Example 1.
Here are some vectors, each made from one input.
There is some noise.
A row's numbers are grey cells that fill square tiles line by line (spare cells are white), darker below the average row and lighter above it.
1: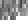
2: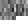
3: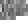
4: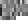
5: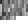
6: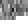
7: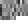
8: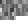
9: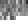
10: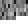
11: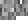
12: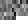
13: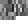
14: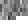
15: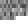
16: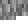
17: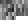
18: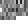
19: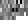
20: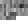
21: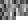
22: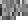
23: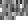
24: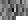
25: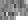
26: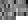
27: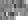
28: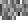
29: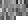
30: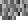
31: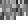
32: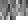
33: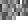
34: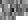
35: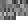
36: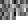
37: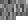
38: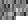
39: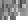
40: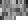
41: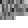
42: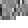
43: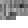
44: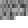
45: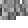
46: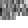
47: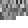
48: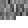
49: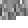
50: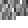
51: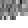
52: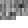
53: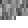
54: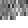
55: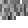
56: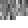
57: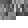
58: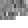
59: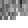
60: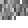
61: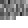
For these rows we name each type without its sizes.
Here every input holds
a point on each of two lines and a node of a tree.
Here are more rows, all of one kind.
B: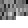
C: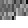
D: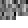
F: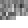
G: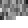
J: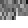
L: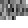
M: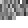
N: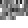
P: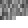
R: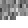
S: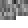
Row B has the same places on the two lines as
G, M and P.
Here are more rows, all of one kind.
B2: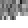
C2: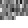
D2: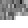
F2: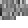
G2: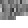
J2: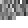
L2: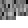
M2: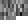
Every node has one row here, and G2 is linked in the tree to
C2, D2 and M2.
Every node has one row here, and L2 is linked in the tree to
B2.
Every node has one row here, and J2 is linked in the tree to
D2 and F2.
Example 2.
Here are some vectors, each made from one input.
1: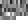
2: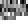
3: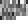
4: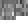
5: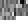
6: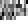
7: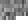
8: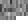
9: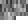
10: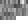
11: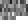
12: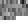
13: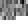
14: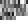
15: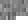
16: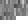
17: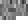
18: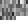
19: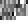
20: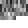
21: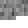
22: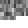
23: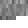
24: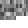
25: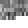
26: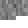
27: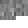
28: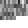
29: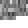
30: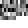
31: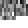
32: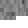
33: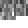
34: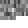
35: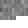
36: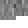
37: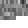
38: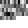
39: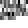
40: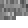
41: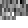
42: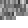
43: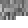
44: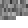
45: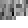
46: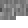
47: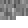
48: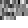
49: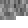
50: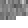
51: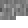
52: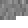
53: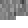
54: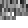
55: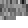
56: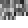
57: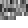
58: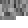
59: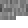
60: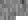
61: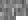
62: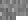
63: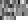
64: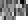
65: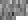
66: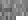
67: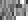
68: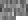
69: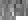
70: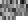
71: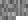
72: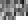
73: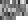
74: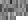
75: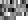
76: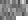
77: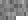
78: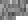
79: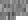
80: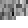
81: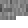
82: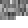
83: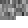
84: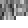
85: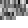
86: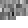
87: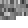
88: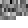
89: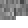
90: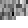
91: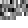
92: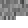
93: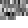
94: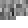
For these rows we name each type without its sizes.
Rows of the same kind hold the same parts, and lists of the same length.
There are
3 kinds of row.
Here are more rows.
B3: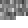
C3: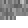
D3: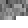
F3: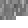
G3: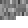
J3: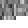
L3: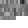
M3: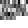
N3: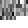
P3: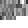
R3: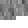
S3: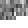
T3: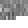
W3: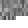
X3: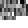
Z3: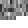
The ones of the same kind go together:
B3, C3, N3, R3, X3, Z3
D3, J3
F3, G3, L3, M3, P3, S3, T3, W3

